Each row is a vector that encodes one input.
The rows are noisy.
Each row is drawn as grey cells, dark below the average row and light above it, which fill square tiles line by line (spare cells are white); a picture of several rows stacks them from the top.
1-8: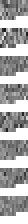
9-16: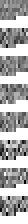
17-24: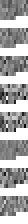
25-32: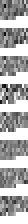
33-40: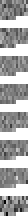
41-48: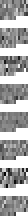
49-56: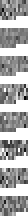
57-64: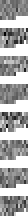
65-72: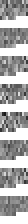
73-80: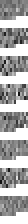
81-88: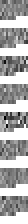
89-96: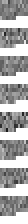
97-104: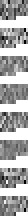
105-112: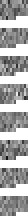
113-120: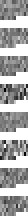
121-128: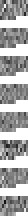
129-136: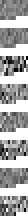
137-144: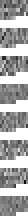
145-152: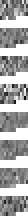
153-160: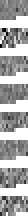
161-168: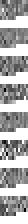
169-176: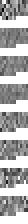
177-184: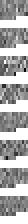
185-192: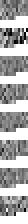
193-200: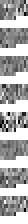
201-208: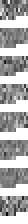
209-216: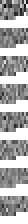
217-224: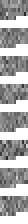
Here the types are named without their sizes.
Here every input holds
either a point on a circle, or two labels.
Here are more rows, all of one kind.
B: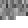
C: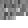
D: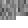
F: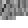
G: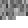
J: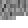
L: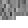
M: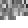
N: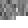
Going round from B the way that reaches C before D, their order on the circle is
B, G, N, C, L, J, F, M, D.
